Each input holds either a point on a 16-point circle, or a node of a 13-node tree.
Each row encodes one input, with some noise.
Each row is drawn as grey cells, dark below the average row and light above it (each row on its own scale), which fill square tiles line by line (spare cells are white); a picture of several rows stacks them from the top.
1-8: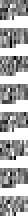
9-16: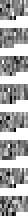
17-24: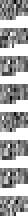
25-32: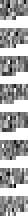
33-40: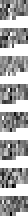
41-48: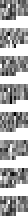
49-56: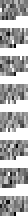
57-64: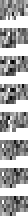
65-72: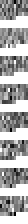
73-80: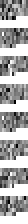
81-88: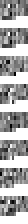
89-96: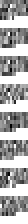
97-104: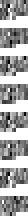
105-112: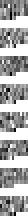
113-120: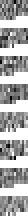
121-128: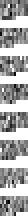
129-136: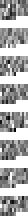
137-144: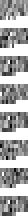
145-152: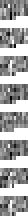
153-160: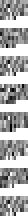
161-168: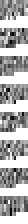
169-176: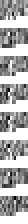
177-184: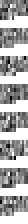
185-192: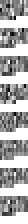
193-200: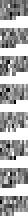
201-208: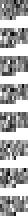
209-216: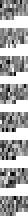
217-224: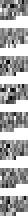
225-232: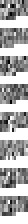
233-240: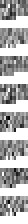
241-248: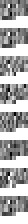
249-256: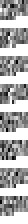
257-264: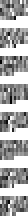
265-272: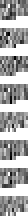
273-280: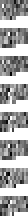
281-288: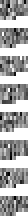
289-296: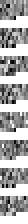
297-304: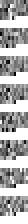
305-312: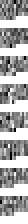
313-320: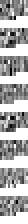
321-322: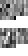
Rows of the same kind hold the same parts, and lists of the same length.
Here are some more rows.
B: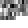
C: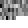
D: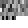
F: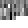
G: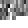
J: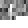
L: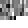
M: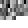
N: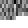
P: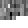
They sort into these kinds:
B, C, D, F, N, P
G, J, L, M

